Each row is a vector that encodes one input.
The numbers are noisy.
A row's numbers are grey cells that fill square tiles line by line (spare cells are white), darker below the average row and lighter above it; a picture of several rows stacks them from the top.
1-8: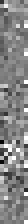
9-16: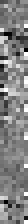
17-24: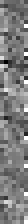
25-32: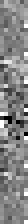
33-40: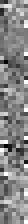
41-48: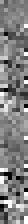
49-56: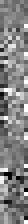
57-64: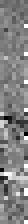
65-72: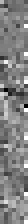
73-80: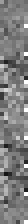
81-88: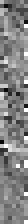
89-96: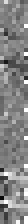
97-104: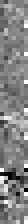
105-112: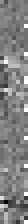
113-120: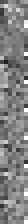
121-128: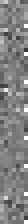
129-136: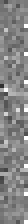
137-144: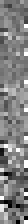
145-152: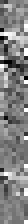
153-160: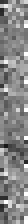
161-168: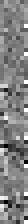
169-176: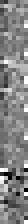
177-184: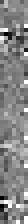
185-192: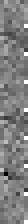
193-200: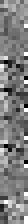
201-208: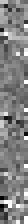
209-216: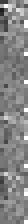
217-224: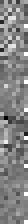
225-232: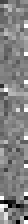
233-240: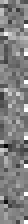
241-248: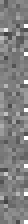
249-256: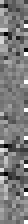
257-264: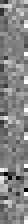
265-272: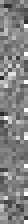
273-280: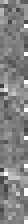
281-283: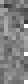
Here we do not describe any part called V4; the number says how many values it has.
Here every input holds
a list of up to two items, each a true/false value and a value of V4.
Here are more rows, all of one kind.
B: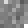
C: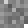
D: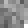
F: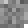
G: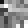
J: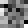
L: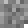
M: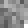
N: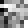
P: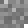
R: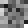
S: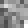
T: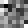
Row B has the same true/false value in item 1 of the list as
C, G, P and T.
